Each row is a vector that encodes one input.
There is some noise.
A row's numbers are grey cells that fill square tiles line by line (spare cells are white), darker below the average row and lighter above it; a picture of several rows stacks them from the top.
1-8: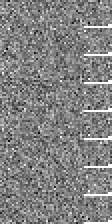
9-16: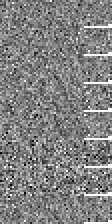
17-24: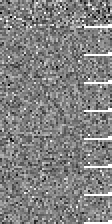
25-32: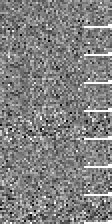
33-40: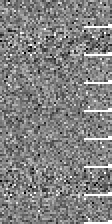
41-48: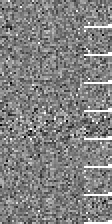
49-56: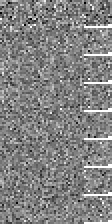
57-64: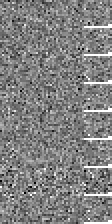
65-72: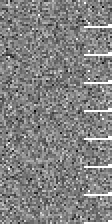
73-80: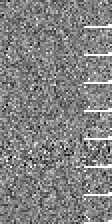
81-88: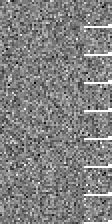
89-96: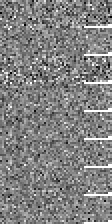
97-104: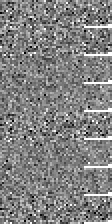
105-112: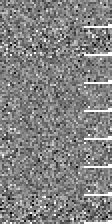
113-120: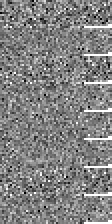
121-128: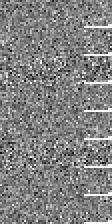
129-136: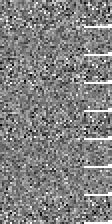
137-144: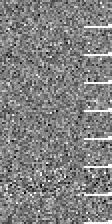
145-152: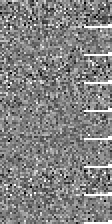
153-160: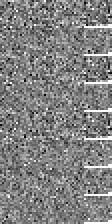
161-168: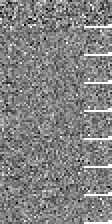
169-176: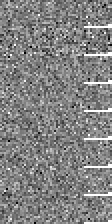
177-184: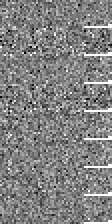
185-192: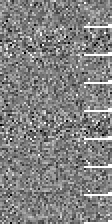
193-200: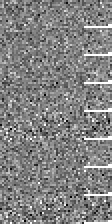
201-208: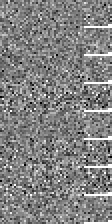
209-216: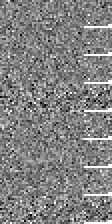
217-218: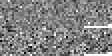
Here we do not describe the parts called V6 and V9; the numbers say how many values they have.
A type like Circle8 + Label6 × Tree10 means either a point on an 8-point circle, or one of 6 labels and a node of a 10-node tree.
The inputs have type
Bool × (Circle10 + V6) + V9.
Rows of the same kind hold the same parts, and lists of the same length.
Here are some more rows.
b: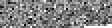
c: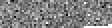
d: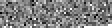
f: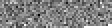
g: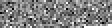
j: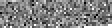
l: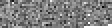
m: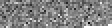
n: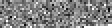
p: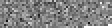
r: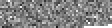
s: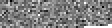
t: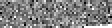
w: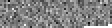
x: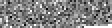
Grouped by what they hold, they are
b, d, g, j, n, t, x
c, l, s, w
f, m, p, r

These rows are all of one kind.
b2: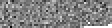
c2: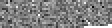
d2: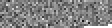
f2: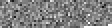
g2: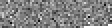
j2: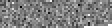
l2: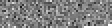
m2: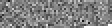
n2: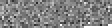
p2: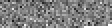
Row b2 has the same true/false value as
c2, f2, g2 and n2.
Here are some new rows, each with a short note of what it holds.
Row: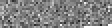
a point on a 10-point circle and a true/false value
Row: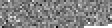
a true/false value and a value of V6
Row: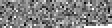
a value of V9
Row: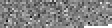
a true/false value and a value of V6
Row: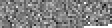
a point on a 10-point circle and a true/false value
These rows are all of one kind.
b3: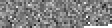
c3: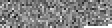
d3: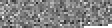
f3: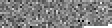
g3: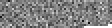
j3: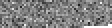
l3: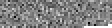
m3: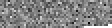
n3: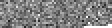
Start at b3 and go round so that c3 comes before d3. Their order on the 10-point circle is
b3, n3, g3, f3, j3, l3, c3, d3, m3.
